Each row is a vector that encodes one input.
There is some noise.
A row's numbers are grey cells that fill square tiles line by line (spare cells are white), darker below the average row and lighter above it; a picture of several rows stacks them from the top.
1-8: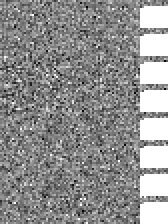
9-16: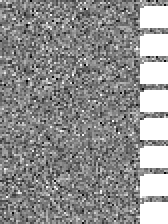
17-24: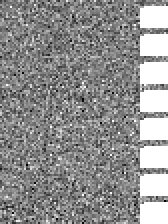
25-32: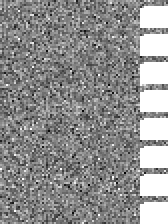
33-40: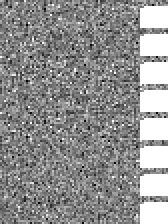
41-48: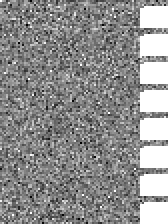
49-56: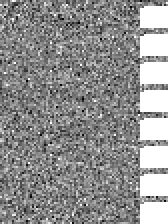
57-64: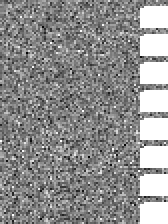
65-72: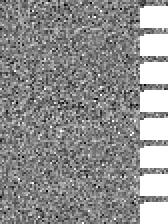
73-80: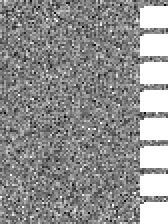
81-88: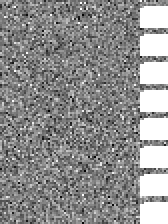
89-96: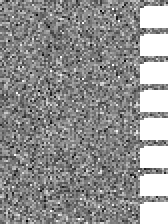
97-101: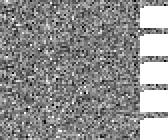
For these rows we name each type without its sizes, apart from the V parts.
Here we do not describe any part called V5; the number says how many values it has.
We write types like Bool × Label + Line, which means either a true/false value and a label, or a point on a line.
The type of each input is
(Circle + V5) × List(Line).
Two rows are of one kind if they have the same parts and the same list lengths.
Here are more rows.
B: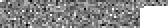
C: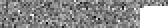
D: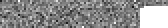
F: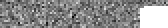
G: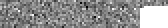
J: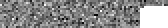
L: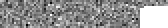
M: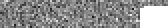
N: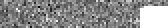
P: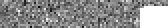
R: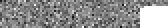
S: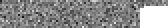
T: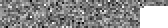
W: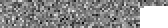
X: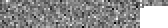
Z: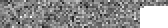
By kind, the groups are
B
C, G, L, M, X
D, S
F, R, Z
J, T, W
N, P

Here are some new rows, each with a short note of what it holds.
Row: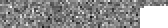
a value of V5, together with a list of one item
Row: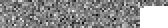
a value of V5, together with the empty list
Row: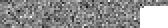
a value of V5, together with a list of two items
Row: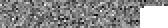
a value of V5, together with the empty list
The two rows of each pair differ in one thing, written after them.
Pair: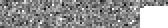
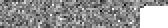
the place on the line in item 2 of the list
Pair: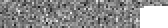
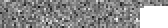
the place on the line in item 1 of the list
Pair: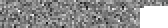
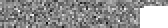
the place on the line in item 2 of the list
